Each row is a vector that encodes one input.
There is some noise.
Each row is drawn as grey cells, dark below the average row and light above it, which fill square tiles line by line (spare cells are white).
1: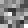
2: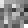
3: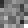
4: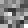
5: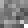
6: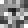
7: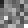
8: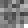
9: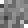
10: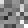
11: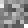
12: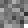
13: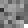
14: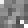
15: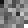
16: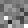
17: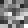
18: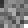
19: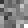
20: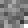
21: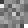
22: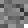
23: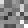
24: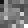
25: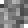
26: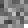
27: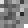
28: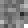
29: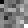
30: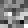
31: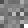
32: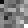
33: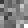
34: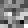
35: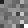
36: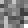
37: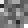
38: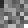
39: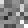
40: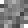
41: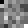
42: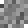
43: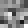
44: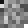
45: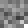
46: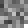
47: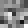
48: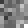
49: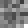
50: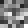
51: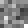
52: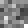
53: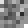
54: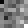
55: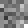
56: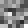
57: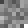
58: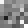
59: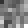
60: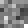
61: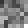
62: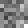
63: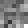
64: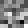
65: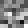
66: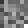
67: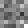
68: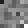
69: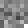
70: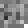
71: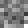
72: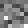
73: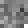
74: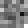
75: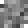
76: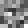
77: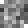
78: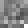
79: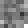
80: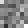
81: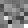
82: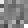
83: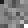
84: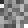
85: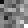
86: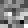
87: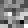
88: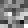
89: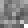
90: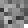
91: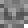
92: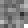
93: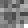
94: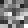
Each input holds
a point on a 5-point line, together with a list of up to three points on a 4-point line.
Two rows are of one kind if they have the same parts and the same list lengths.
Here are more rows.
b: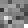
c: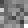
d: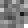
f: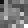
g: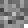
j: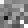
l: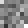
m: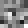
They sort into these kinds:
b, f, g
c, j
d, l
m

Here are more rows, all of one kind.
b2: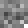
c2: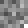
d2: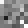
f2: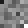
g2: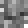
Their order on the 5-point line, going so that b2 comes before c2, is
d2, g2, b2, c2, f2.
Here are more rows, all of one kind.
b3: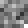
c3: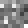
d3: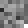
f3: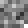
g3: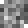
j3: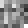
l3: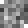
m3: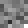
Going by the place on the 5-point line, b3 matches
c3 and f3.
